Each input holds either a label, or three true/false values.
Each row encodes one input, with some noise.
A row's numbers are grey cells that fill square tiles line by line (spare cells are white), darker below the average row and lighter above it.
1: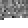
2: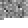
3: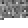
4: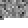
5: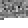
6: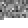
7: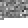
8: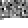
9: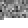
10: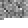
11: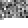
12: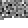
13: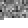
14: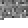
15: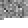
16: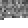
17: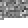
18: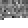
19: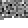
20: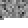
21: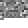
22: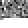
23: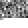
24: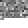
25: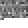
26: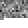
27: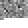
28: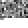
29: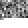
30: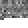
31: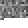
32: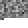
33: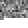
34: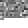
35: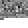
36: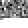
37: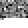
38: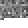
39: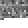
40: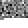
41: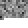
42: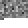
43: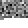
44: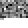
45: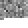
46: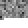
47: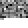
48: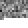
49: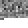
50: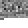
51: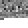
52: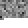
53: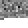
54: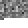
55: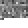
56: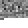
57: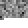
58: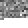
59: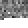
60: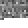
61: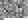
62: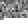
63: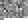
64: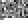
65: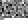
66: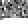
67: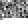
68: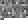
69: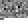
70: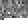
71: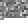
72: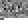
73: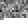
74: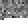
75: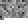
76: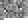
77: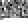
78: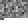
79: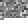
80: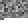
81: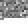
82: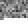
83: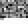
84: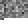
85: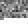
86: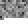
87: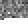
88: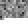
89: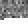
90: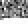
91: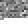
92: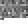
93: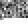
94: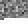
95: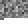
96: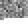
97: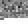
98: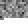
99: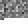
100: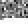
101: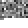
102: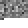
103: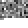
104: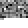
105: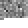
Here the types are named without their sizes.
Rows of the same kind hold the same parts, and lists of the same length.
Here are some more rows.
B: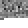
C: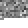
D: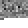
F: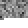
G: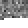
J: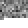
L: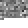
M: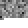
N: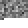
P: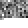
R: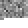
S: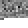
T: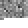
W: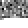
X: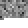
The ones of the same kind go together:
B, C, D, F, G, J, L, M, N, R, S, T, X
P, W

